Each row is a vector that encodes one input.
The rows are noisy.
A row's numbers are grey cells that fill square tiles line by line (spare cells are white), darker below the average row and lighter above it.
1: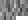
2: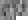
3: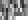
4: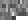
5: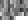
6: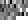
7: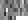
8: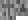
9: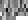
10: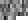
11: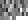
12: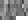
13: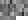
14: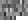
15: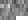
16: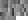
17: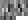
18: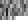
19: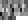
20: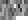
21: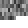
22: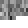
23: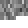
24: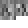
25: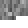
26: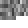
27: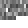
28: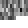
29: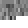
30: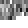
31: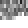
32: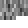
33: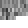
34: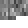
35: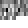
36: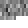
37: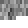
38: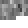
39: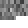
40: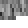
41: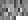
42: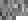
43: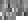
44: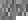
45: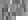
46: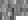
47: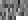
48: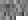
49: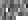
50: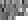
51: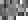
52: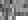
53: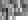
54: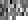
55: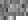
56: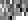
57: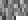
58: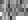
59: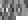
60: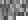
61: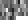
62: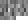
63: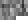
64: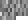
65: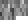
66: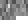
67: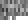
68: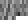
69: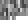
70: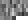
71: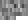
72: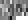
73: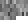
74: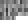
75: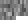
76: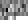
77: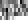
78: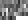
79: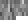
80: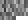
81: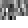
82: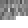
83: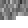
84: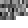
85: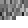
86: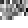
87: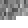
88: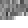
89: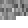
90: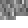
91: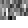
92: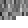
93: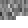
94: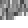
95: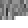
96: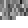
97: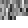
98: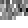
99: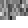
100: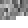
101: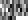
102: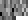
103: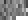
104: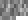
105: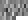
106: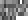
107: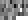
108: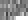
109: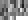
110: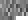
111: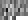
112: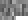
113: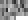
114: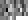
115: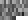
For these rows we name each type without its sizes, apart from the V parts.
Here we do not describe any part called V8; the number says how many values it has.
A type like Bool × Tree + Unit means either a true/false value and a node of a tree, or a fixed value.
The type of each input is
(Bool × Bool × Bool × Bool + Unit) × Line × V8.
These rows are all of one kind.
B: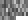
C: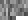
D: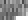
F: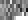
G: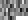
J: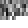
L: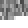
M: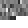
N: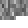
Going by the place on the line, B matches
D and F.
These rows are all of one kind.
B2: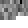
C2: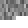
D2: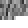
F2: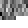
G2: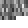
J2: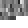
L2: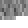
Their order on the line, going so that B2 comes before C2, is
F2, B2, G2, J2, L2, D2, C2.
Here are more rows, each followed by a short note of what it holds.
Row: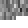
a point on a line and a value of V8
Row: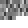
a point on a line, four true/false values and a value of V8
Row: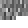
a point on a line and a value of V8
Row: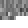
a point on a line, four true/false values and a value of V8
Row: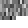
a point on a line and a value of V8
